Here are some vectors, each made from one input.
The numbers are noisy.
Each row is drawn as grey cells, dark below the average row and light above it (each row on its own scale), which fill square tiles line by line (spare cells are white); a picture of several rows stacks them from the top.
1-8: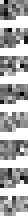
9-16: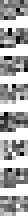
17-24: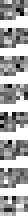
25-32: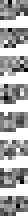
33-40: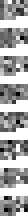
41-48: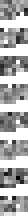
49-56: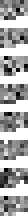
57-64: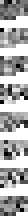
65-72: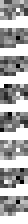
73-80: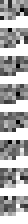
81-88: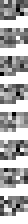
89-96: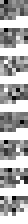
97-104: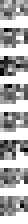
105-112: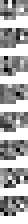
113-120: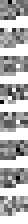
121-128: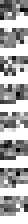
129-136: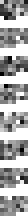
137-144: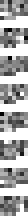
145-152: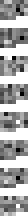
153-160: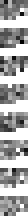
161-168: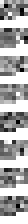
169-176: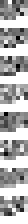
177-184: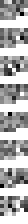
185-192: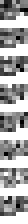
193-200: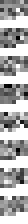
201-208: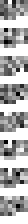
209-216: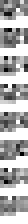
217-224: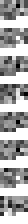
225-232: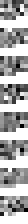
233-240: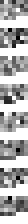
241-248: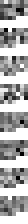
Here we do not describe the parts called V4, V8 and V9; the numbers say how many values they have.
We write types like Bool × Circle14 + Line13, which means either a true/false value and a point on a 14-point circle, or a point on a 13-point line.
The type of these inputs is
(Bool × Line5 + Label5 × V4 × V8) × V9.
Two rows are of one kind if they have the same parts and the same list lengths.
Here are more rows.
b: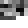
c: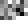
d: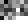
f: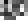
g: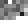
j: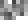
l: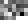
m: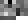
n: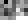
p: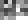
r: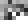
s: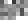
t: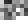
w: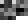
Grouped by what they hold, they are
b, c, d, j, m, n, p, r, t, w
f, g, l, s

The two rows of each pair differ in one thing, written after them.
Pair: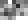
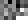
the label
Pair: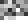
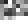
the value of V8
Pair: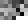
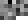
the value of V8
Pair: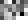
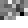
the value of V4
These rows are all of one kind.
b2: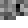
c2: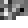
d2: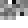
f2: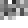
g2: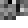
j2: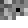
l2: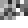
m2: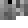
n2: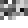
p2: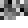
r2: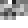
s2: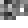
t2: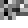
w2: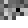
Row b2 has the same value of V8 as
d2, l2, m2 and r2.
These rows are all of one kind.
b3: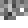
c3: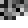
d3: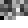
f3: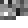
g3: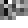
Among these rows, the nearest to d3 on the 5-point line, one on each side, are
b3 and g3.
